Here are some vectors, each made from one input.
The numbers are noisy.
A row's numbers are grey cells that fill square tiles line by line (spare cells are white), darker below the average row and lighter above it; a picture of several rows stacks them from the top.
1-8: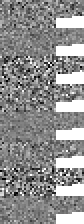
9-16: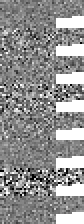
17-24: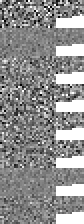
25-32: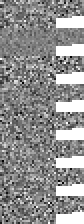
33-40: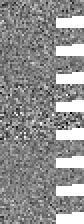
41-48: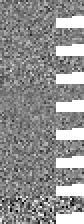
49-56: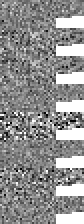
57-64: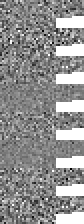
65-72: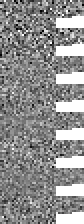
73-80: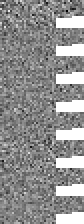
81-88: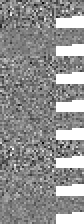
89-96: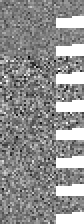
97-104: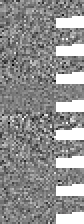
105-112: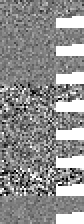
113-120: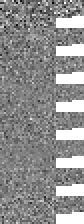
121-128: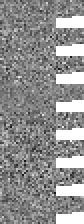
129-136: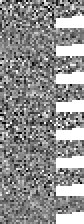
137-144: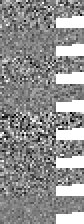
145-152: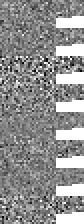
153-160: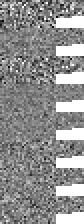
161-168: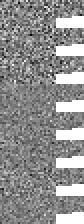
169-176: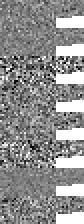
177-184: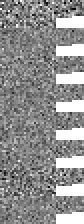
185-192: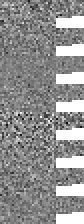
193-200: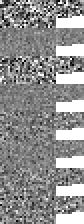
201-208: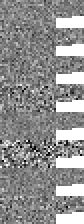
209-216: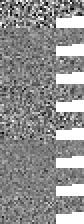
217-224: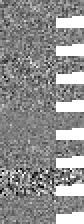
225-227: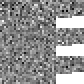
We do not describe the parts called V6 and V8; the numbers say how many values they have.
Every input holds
a point on a 9-point line and a value of V6, together with either a point on a 9-point circle and a true/false value, or a value of V8.
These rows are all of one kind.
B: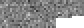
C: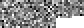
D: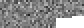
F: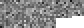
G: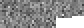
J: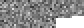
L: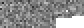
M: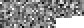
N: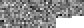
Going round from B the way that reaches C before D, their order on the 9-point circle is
B, F, G, C, N, L, M, D, J.
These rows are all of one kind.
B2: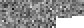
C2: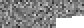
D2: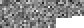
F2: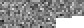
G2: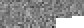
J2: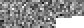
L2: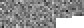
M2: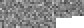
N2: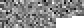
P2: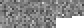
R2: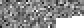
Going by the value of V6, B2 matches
C2, D2 and F2.
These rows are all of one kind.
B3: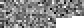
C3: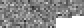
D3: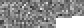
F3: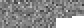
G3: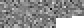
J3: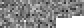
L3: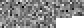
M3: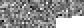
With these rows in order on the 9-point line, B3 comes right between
C3 and F3.
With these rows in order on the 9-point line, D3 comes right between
J3 and M3.
